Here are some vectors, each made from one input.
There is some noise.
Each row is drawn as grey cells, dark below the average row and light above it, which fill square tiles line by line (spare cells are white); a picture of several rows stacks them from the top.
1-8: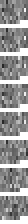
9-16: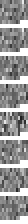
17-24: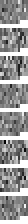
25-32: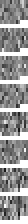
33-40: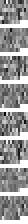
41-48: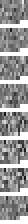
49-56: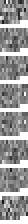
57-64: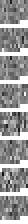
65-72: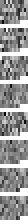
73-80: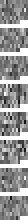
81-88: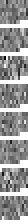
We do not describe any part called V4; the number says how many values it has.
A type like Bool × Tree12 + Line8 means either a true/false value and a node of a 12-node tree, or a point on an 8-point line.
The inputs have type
List2(Circle5) + V4 × V4.
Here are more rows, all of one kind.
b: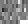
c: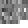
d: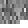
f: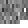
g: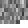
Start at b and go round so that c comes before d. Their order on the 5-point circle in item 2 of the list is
b, f, c, d, g.
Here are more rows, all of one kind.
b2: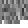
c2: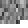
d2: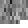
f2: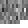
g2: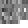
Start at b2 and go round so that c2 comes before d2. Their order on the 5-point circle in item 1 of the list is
b2, c2, d2, g2, f2.
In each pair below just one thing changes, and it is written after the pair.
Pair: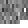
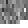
the place on the 5-point circle in item 2 of the list
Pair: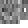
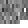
the place on the 5-point circle in item 1 of the list
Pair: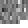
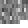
the place on the 5-point circle in item 2 of the list
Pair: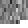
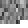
the place on the 5-point circle in item 1 of the list
